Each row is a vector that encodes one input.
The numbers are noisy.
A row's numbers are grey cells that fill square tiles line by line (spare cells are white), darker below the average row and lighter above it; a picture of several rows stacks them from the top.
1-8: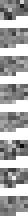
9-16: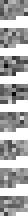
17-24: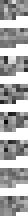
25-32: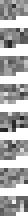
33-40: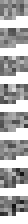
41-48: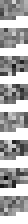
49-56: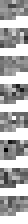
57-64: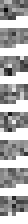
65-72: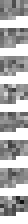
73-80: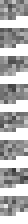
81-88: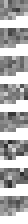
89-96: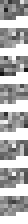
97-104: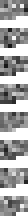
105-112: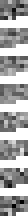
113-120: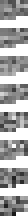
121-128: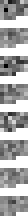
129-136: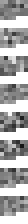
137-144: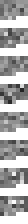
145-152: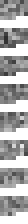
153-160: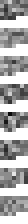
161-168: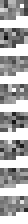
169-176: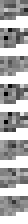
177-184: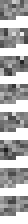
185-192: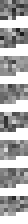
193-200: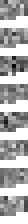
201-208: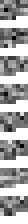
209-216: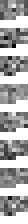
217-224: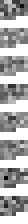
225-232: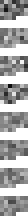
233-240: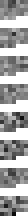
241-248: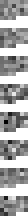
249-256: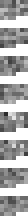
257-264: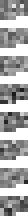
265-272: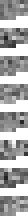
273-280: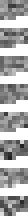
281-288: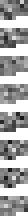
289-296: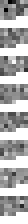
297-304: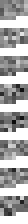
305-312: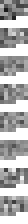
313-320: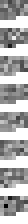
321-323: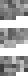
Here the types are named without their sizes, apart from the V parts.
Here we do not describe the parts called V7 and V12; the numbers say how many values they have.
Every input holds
either a point on a line, a true/false value and a value of V12, or a value of V7.
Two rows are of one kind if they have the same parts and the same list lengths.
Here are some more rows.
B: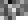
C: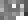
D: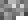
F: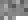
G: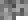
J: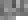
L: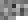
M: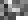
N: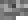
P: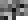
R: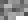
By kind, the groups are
B, M, P
C, D, F, G, J, L, N, R

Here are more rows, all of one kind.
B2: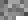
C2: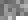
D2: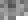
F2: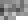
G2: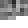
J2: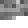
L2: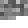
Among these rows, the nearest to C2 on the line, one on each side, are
B2 and F2.
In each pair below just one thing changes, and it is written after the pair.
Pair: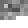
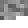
the place on the line
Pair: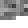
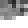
the true/false value
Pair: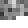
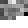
the value of V12
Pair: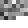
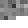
the place on the line
